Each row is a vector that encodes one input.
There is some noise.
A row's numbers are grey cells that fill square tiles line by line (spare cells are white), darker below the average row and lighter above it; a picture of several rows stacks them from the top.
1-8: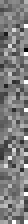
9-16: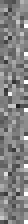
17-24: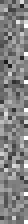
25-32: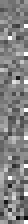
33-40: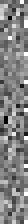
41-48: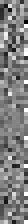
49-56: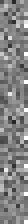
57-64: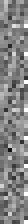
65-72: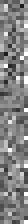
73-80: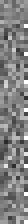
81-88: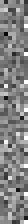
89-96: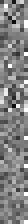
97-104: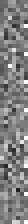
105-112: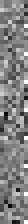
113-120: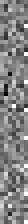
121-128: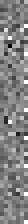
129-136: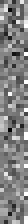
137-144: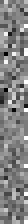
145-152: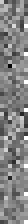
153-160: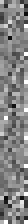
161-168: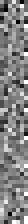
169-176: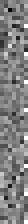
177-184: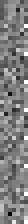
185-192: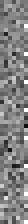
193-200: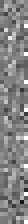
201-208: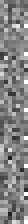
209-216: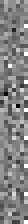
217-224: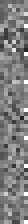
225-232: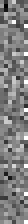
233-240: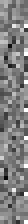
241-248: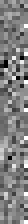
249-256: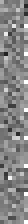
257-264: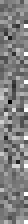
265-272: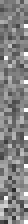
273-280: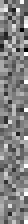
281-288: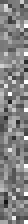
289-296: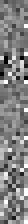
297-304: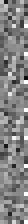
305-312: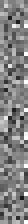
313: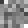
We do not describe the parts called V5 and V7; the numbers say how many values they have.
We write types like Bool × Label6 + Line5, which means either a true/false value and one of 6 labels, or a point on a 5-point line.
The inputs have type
(Circle8 + V5) × (Line9 + V7).
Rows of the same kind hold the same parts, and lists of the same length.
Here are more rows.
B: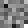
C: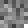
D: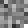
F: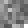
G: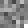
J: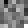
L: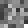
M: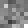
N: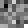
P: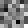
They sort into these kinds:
B, D, G, L, M
C
F, P
J, N

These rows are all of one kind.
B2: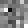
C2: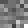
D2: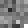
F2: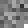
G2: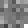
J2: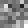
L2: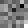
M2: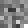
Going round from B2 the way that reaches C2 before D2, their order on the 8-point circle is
B2, C2, L2, J2, F2, G2, M2, D2.
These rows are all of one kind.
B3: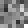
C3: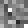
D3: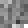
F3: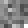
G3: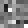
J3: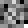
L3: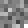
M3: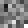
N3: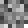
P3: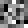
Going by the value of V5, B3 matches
C3 and G3.
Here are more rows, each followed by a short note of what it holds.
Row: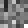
a value of V5 and a value of V7
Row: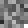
a value of V5 and a value of V7
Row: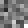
a value of V5 and a value of V7
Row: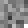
a point on a 9-point line and a value of V5
